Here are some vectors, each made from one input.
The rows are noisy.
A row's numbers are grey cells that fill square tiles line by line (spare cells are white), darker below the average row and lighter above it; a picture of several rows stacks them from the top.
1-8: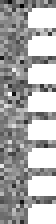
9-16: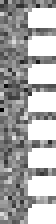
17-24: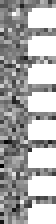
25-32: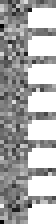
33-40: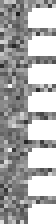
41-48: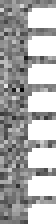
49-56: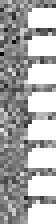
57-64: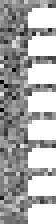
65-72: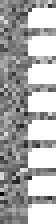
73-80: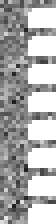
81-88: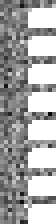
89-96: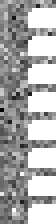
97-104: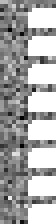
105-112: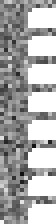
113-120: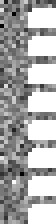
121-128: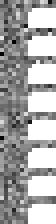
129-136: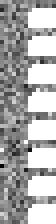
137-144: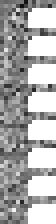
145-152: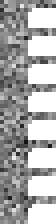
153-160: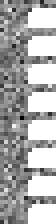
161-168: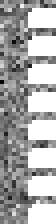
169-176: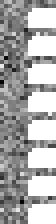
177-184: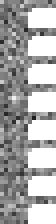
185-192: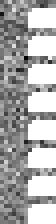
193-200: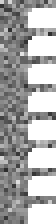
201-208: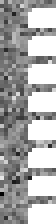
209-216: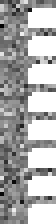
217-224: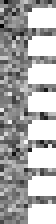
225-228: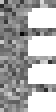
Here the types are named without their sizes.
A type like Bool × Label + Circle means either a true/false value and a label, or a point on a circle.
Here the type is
Line × List(Circle + Line).
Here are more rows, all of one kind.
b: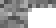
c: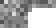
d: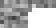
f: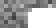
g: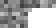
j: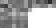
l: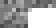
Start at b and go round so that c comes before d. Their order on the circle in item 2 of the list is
b, f, l, g, c, j, d.
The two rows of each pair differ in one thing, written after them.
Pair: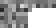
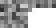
the place on the line in item 1 of the list
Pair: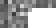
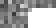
the place on the line in item 2 of the list
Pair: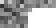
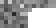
the place on the line in item 2 of the list
